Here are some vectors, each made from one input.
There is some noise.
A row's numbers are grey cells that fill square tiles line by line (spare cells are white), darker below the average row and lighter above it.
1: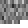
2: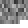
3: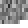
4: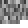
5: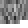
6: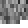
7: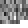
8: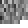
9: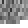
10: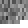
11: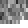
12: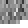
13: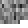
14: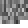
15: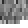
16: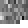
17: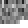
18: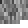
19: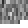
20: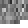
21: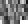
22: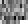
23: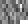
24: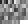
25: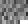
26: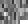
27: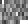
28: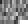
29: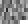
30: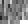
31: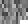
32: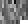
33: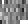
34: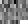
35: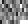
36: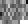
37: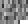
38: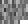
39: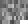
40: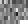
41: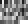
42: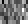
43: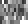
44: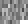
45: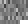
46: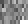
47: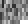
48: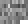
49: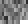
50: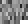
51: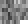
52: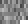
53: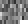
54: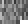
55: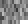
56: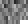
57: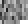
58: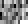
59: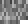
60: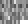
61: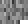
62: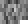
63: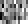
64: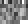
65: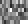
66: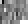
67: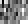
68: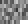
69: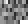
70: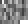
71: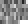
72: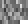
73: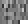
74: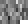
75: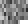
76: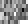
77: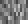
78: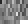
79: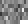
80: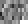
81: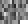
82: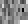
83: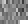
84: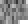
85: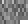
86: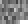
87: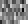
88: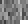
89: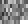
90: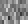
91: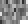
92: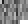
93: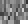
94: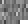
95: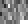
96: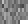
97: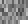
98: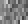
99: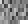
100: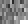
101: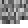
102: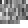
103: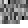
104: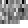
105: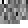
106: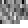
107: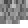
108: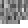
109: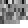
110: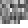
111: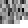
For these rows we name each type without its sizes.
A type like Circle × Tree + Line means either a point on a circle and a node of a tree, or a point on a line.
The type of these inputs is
Circle × (Circle + Unit) × Label.
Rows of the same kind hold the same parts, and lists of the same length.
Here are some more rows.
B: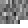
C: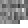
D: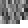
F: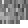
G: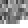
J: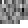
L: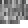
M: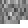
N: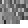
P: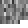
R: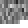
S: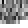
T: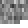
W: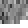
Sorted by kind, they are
B, F, J, L, N, P, R
C, D, G, M, S, T, W

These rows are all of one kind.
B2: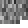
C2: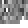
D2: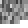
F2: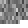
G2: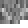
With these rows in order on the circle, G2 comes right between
C2 and D2.
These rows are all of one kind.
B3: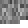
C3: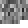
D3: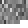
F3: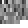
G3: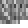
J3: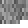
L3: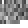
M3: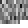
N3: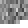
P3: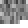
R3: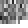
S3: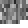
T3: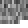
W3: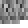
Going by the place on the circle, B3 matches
G3, M3 and T3.
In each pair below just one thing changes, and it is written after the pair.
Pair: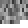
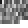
the label
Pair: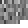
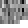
the place on the circle
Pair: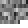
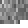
the place on the circle
